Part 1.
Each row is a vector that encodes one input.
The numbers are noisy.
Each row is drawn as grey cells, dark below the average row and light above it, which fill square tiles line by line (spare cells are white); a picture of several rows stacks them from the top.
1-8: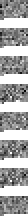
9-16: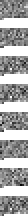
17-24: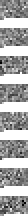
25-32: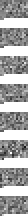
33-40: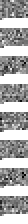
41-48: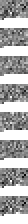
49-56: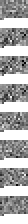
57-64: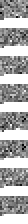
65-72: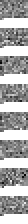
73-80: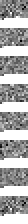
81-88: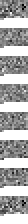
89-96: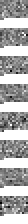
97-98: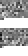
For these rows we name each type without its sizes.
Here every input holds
a point on a line, together with either a fixed value, or a node of a tree.
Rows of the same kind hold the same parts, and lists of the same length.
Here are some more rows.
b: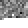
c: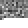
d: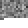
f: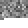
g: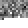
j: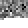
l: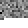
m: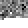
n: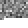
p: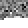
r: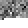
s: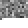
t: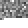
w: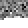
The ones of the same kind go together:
b, c, d, f, l, n, s, t
g, j, m, p, r, w

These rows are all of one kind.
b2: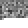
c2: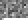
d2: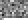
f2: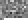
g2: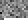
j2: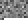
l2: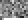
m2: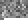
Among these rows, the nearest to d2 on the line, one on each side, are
c2 and j2.
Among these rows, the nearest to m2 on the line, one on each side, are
f2 and g2.
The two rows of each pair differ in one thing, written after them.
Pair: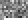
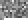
the node of the tree
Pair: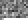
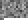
the place on the line
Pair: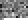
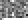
the node of the tree
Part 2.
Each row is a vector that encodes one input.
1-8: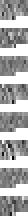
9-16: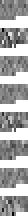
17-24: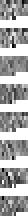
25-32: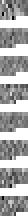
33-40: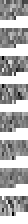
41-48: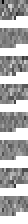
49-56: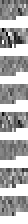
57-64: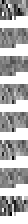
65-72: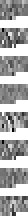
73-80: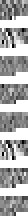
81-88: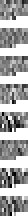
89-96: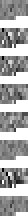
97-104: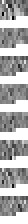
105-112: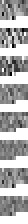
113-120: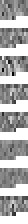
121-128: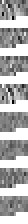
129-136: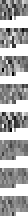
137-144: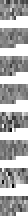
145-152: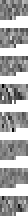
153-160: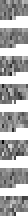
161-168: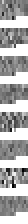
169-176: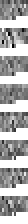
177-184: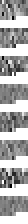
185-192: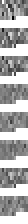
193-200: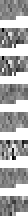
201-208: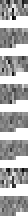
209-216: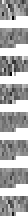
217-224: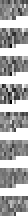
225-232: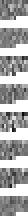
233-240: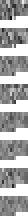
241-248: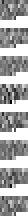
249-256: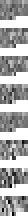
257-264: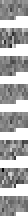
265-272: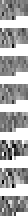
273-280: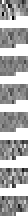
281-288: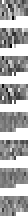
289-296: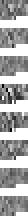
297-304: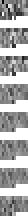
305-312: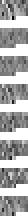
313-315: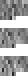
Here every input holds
either a node of a 7-node tree, or a node of a 13-node tree.
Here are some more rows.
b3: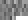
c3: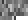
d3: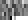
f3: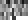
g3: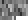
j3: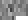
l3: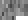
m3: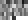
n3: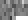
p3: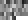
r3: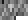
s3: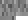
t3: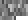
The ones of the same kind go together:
b3, d3, j3, l3, n3, s3
c3, f3, g3, m3, p3, r3, t3

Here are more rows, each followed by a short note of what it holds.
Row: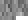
a node of a 13-node tree
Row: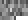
a node of a 7-node tree
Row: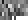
a node of a 7-node tree
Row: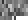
a node of a 7-node tree
